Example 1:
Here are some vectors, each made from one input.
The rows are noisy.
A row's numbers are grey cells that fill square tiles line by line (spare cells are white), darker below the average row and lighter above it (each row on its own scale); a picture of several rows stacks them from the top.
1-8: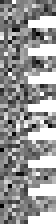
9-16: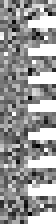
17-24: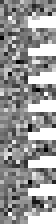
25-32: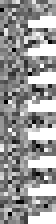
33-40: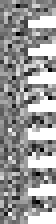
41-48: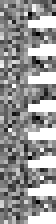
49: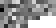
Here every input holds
either a point on a 4-point line, or a point on a 6-point line.
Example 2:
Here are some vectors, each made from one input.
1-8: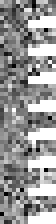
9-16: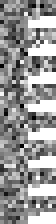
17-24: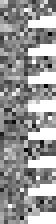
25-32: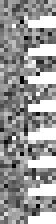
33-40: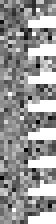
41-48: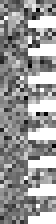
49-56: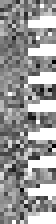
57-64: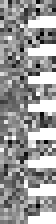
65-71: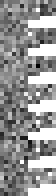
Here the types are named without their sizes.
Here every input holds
a list of points on a circle.
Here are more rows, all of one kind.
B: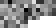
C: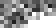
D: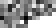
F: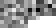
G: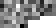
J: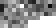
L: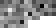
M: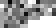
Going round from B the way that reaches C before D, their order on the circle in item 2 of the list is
B, C, J, L, G, F, D, M.
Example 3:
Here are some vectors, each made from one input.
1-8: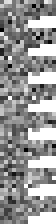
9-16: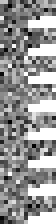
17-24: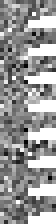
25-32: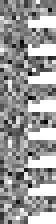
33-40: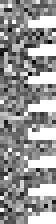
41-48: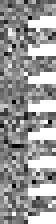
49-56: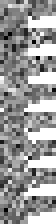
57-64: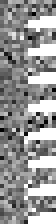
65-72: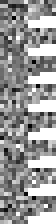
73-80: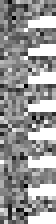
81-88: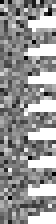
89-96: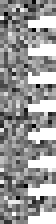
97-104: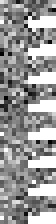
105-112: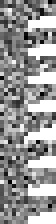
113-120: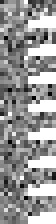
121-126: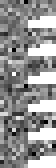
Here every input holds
a point on each of two 10-point circles.
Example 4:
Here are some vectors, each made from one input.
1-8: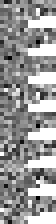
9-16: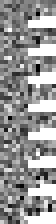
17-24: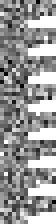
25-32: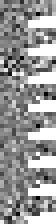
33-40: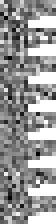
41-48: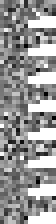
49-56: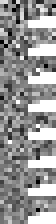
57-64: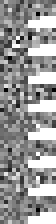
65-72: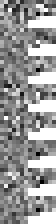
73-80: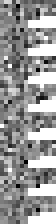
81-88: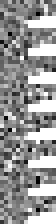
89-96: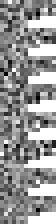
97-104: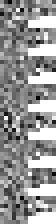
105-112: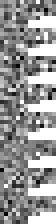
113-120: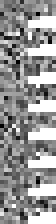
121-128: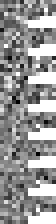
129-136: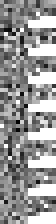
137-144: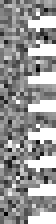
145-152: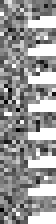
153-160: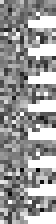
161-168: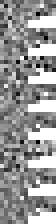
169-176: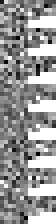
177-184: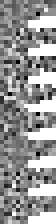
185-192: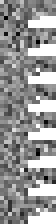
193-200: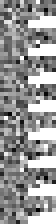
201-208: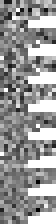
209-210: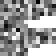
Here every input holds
a point on a 10-point line, together with either a fixed value, or three true/false values.
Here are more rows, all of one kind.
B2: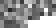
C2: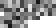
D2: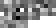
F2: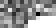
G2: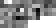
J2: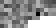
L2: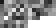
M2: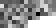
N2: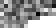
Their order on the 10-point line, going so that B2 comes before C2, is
B2, C2, G2, D2, L2, F2, J2, N2, M2.
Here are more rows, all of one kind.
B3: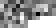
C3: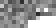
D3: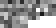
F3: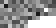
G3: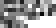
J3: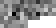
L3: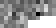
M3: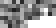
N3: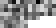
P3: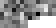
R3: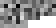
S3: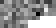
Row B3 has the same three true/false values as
J3, L3, P3 and R3.
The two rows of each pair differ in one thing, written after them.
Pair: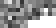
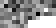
the place on the 10-point line
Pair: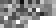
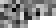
the place on the 10-point line
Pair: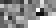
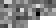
the place on the 10-point line
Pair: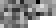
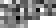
one of the three true/false values
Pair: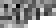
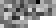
the place on the 10-point line
